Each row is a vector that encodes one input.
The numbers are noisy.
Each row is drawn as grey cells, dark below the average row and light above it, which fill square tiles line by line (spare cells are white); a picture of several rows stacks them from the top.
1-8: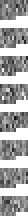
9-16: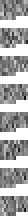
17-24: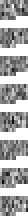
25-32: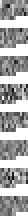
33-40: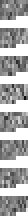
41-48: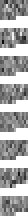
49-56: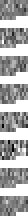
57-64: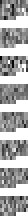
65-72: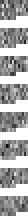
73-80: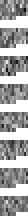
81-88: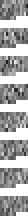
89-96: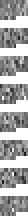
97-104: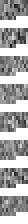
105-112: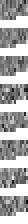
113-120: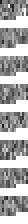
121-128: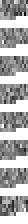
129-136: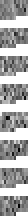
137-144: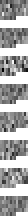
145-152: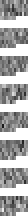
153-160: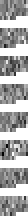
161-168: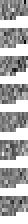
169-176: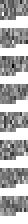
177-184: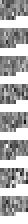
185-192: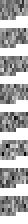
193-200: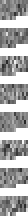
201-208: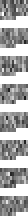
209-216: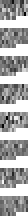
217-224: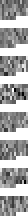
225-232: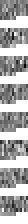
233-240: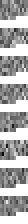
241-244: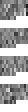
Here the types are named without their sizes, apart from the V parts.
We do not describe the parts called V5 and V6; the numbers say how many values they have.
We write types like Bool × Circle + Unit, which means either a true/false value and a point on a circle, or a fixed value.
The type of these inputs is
(Bool × V5 + Line) × V6.
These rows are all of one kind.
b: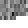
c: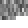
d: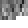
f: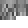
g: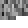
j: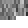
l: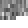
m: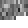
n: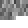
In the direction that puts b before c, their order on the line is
b, l, d, c, n, g, j, f, m.
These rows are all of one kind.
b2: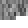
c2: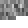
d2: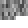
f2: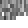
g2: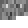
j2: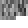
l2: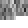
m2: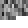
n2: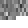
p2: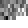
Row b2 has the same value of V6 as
c2, d2 and f2.
